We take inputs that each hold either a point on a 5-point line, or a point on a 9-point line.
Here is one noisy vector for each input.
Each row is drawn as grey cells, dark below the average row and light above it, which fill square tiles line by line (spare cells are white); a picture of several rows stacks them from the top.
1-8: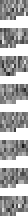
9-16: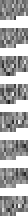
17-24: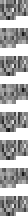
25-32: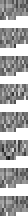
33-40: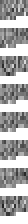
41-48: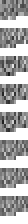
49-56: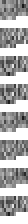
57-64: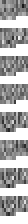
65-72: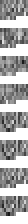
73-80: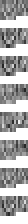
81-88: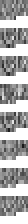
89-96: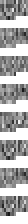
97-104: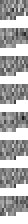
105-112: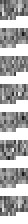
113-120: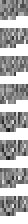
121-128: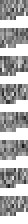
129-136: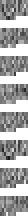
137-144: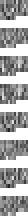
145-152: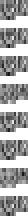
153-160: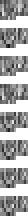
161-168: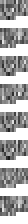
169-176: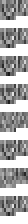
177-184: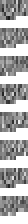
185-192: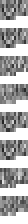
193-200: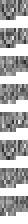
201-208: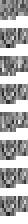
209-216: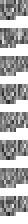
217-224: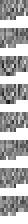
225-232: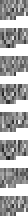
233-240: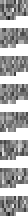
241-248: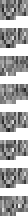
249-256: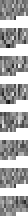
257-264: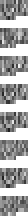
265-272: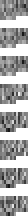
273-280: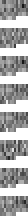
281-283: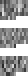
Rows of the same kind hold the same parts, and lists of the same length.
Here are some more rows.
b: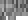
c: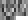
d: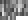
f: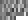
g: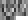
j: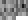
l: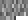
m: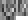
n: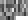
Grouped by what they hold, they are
b, d, f, j, l
c, g, m, n

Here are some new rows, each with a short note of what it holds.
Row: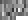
a point on a 9-point line
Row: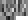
a point on a 5-point line
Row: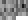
a point on a 9-point line
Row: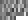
a point on a 9-point line
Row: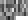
a point on a 5-point line
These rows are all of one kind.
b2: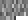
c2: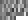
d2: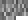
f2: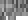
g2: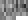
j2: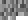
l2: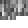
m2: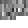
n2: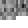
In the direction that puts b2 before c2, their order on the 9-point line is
j2, n2, g2, f2, d2, b2, c2, m2, l2.
